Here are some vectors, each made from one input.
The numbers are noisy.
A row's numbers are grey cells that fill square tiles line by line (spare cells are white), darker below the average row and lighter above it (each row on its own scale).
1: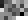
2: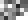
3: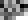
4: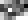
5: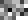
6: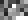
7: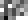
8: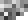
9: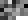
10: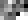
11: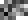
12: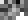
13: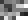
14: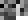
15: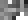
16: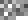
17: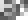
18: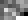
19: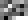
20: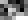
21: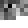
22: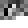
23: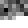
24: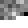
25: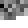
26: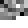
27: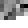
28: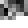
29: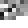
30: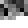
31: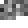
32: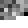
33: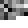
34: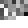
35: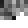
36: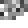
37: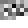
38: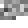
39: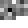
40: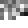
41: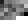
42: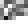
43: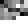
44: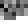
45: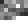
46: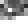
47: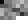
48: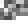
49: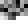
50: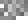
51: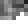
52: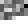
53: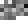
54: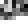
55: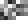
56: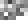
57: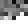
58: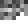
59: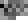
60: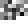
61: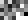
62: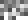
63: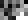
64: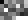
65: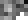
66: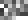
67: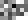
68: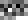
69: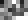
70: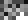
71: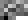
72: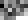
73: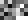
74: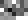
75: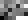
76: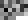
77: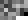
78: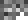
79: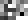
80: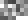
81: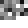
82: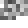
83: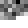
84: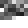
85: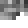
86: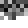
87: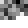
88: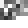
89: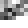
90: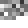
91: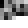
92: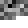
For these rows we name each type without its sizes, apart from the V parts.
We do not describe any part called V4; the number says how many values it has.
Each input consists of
either a point on each of two lines and a true/false value, or two values of V4.
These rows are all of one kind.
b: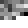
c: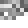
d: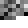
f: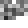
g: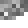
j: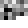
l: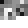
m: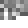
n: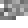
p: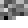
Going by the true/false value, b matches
d, f, j and p.
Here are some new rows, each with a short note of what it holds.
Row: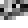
two values of V4
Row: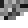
two values of V4
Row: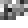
a point on each of two lines and a true/false value
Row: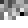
a point on each of two lines and a true/false value
